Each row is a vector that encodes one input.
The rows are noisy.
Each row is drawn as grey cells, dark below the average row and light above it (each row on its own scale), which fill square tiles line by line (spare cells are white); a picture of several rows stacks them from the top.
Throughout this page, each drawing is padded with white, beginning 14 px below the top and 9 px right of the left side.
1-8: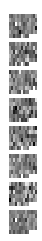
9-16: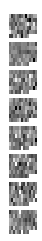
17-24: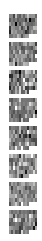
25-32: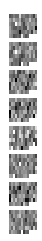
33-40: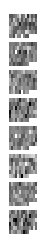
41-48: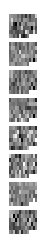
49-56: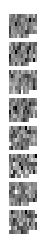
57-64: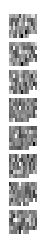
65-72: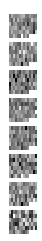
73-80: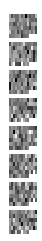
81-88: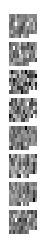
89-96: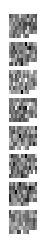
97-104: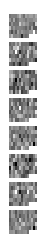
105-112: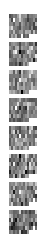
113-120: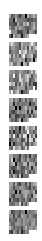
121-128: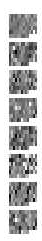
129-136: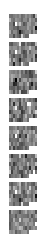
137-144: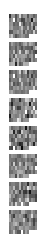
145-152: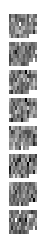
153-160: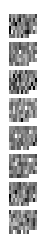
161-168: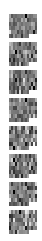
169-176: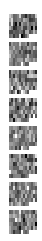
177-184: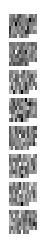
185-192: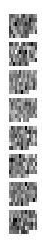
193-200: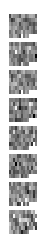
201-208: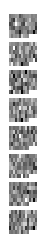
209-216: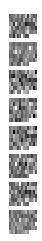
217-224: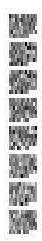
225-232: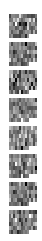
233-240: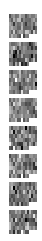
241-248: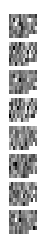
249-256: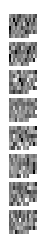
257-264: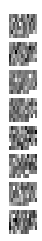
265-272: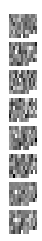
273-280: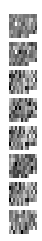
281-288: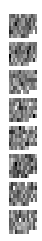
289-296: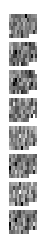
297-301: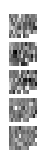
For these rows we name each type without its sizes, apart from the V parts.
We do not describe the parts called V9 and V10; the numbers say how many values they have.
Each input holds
a value of V10, together with either a node of a tree and a true/false value, or a value of V9.
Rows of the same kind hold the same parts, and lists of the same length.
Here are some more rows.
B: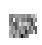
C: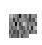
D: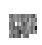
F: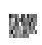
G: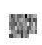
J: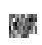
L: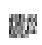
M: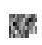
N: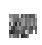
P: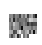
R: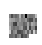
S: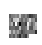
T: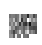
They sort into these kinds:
B, D, F, J, M, N, R, S, T
C, G, L, P

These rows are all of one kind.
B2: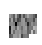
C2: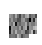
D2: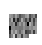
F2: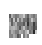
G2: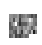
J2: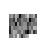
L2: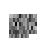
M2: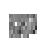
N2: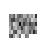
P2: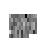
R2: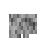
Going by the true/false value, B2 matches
P2 and R2.
